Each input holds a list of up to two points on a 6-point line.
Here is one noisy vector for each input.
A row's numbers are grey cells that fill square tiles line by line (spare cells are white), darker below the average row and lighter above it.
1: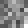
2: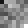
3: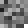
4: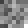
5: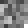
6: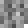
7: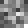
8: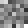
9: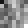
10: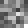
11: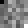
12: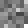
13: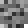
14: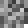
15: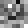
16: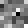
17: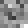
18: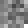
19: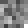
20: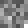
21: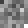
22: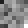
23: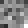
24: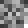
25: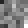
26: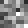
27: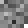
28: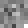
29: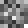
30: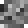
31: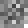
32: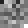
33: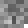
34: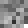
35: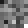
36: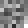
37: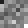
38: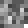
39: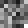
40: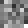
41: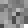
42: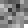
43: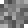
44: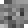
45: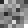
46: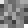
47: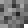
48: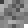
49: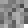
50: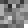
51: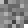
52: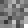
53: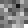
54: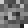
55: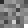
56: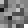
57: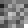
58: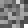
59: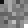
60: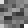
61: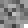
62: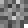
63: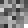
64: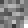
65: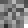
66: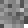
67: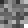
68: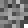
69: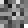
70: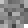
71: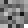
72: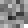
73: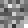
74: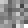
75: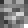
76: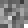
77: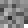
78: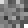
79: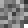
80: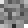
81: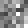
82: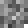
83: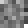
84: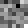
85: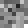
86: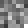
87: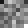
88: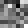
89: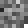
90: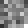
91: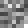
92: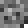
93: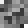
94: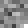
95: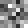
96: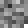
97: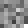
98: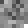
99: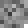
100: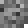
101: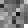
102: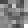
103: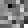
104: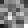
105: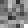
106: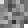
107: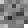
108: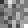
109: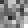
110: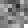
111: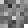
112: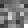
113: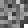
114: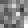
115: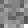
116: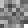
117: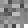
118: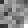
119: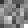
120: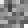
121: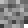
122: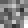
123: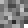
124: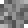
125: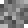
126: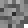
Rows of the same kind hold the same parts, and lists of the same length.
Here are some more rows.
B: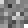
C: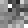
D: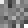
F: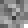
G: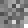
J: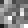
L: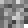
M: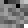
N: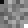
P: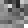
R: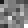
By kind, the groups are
B, D, L
C, M, P
F, G, J, N, R

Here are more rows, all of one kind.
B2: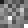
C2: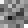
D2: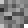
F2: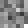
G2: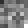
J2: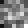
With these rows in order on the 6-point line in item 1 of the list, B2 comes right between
F2 and G2.
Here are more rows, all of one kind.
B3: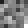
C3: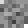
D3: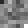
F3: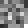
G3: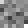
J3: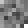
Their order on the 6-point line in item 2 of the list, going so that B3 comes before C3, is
B3, F3, C3, G3, D3, J3.
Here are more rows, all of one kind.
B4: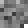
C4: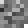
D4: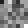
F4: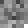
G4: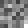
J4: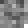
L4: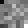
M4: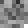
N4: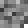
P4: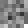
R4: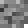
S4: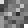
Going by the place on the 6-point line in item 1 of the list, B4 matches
C4, N4, R4 and S4.
